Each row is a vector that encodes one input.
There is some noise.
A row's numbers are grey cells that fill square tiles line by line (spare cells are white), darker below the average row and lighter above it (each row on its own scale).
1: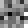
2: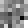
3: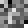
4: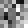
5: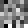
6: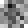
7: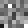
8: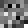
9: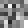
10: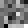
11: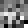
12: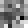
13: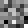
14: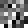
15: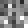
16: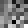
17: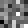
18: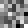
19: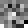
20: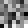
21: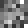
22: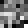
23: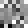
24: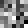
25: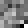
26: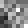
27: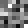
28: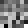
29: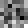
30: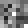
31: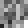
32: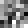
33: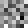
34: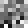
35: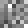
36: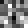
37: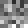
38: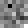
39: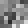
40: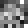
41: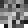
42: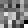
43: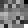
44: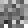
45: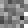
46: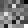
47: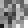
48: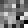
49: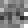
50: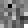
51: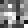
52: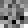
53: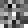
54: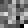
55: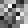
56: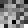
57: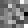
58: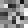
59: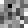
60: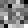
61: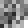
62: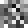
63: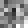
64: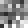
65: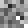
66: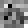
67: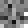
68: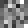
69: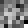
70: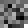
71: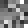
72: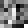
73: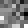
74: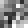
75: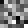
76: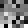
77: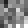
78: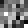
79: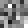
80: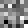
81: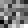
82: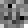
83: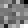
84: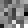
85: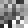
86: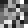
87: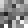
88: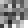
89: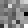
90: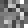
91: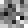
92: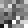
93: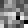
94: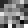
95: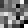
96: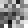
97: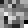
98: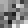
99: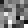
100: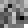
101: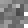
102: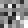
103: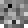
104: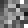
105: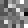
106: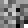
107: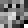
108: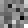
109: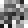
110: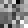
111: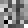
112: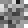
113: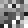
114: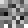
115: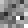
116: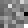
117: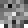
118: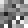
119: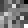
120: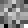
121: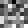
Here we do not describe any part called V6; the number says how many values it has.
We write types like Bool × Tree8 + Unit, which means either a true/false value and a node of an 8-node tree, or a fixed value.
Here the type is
Line4 × (Tree8 + V6).
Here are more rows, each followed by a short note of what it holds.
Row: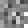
a point on a 4-point line and a node of an 8-node tree
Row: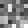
a point on a 4-point line and a value of V6
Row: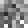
a point on a 4-point line and a node of an 8-node tree
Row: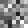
a point on a 4-point line and a node of an 8-node tree
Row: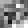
a point on a 4-point line and a value of V6
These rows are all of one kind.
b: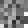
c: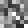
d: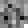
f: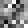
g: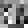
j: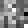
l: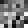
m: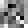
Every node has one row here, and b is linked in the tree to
d and g.
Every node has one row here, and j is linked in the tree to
f.
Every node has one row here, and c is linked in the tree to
m.
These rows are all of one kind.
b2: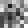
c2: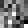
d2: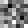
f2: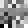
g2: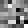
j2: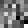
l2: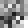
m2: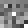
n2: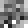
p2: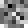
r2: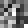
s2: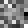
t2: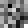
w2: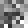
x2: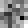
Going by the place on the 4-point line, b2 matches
l2, p2, w2 and x2.
